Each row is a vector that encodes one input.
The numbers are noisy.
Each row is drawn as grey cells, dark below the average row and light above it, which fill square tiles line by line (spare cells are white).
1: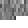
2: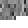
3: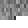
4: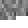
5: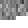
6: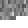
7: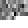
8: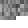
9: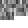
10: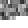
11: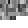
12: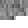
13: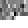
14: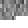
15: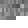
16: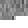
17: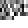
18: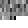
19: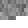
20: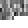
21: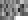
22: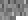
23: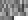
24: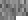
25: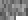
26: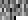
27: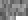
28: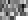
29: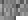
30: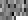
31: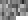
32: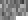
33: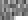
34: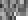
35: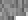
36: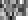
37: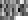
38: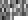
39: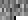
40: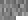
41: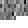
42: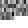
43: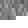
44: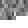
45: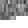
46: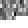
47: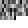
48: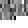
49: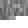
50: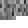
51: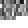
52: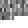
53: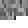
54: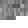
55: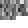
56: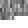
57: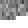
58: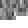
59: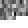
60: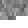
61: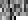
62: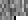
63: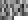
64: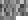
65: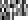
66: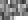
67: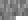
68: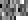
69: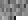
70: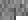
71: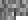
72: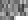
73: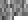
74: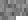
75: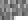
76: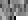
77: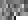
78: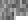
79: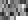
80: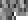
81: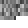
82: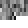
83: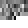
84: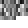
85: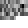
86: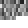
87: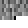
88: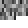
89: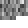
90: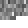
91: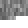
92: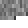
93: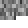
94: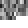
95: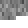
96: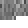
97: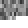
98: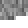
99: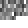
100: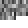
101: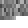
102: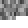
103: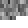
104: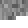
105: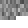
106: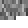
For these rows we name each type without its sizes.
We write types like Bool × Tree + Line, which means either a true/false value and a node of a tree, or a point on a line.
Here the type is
Bool × Circle.
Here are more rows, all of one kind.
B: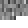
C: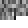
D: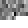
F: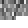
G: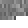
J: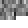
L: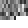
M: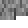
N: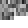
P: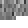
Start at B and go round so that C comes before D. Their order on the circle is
B, C, G, L, P, M, J, D, F, N.
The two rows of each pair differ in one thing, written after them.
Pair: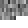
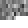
the true/false value
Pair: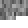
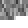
the true/false value
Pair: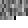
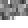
the place on the circle
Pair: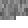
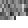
the place on the circle
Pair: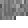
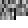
the place on the circle
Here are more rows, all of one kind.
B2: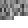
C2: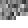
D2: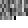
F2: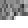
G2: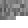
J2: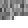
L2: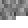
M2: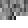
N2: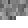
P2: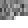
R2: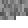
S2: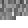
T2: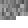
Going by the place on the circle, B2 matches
G2, P2 and S2.
